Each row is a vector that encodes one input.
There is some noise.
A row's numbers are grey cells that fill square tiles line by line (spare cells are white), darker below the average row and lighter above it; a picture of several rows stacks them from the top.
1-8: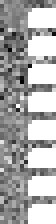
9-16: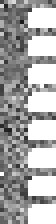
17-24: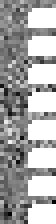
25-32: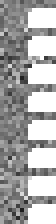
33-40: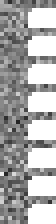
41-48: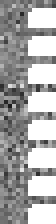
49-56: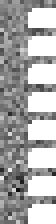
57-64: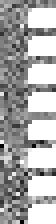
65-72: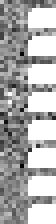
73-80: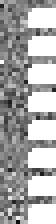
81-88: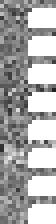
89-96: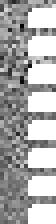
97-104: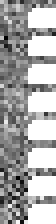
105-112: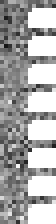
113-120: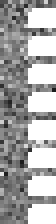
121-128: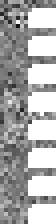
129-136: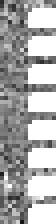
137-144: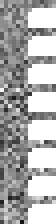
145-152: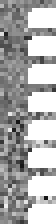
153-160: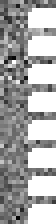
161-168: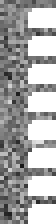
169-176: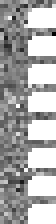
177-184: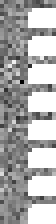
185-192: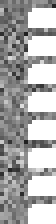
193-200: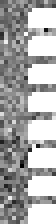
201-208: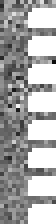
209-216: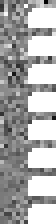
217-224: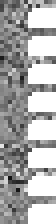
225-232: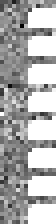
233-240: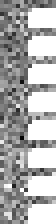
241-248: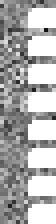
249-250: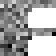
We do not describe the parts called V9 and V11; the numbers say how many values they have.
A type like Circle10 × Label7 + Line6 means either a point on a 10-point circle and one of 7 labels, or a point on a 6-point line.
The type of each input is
Bool × V9 + Label6 + Line6 × V11.
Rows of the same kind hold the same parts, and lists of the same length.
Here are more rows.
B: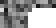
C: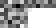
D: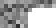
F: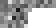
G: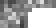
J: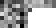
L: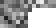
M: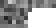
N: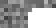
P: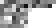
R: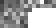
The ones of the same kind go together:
B, C, M, N
D, F, P
G, J, L, R

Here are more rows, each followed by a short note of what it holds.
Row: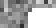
one of 6 labels
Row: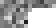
a true/false value and a value of V9
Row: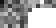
one of 6 labels
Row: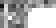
one of 6 labels
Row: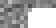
a point on a 6-point line and a value of V11
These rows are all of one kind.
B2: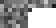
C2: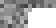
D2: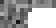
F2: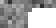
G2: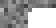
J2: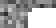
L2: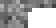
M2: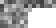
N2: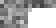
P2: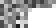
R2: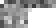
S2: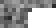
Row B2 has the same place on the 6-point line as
L2, N2 and S2.
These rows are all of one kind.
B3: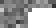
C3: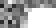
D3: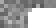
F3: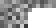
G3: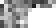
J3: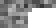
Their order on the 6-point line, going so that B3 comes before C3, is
B3, C3, D3, F3, G3, J3.
